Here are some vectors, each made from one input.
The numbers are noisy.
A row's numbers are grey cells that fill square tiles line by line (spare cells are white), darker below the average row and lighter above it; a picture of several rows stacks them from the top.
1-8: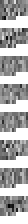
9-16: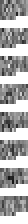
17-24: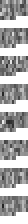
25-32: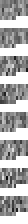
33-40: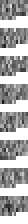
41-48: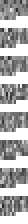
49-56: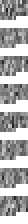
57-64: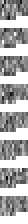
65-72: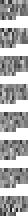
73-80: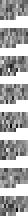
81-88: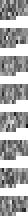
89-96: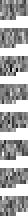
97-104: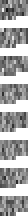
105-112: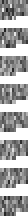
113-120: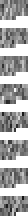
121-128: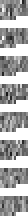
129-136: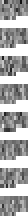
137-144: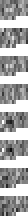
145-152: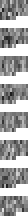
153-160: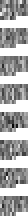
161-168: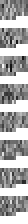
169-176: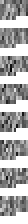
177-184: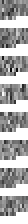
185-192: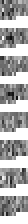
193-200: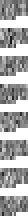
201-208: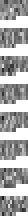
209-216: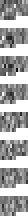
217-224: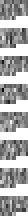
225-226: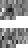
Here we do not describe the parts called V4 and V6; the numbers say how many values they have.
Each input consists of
either one of 5 labels and a value of V6, or a true/false value and a value of V4.
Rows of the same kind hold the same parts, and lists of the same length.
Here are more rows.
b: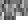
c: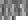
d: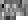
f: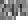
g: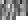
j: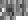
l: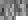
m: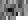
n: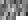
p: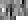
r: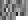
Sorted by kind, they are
b, c, d, g, l, n
f, j, m, p, r

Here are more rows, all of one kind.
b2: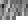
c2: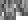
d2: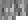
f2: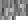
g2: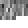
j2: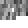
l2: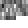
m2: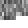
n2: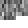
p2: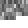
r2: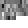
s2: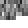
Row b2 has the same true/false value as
d2, f2, g2 and j2.
